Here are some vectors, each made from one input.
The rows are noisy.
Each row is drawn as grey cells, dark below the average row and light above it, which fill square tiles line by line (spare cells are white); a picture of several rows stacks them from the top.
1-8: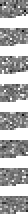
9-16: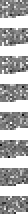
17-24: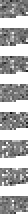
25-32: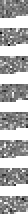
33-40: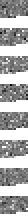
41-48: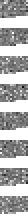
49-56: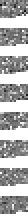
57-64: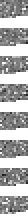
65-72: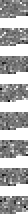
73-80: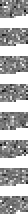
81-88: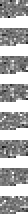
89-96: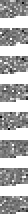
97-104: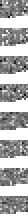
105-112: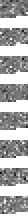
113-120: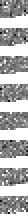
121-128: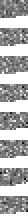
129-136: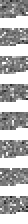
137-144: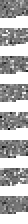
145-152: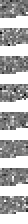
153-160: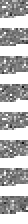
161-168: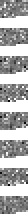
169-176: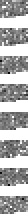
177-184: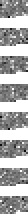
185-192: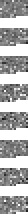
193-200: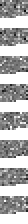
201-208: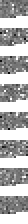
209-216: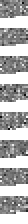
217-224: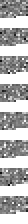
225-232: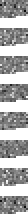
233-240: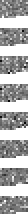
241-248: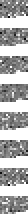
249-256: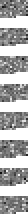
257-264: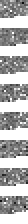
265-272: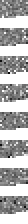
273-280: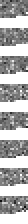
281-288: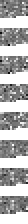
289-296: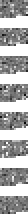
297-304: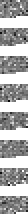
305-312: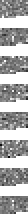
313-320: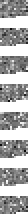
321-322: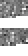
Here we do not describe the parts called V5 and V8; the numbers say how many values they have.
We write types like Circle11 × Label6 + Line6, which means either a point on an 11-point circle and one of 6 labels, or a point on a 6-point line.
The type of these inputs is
Bool × V5 + Circle16 × V8.
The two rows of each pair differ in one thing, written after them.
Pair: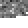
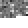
the value of V5
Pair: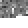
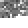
the true/false value
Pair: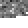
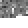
the value of V5
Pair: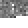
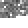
the true/false value
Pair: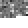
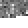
the value of V5
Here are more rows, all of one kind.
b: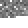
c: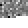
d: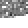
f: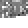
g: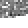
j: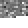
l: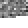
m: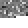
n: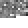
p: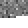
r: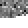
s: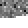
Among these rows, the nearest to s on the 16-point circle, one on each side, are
n and r.
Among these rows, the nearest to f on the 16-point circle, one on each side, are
c and r.
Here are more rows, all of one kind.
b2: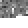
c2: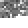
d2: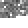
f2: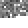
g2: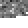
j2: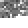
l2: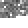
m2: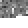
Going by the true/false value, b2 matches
g2 and m2.
